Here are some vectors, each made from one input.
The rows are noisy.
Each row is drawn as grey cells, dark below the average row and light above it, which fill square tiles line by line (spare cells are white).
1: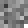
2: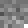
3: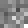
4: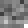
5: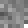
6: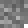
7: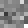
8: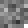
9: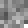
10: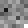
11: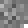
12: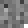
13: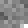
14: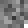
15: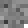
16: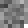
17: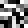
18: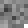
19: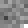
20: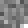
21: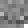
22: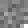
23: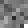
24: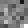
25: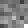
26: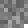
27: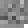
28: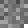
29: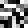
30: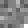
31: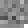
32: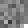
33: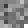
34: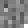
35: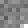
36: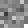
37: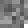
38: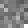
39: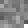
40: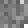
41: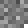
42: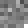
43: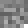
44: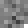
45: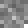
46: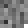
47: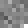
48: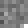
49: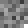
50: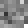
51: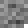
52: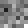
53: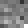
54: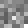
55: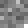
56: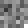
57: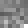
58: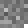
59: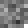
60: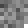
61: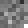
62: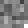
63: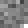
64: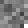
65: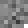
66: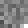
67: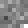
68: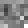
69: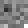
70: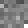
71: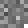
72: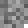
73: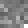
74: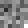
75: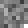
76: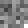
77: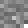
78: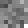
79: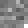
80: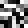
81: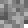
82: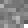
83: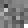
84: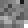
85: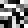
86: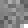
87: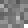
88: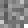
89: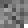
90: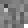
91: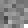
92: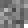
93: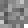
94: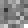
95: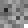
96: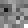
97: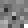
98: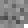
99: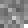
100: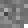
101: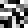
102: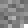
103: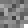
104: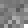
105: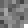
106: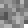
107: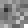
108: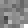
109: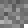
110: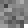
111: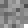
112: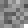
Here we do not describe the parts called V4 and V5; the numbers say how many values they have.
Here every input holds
either a fixed value, or a point on each of two 3-point lines, four true/false values, a value of V4 and a value of V5.
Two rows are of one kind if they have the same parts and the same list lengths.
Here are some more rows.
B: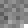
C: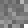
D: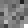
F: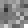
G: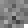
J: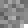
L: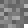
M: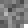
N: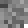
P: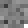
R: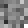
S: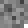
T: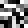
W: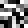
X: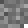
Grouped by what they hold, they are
B, C, D, F, G, J, L, M, N, P, R, S, X
T, W

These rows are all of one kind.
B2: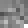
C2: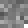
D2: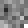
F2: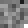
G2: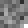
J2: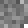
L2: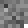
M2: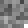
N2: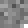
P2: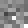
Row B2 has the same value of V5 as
C2, D2 and L2.
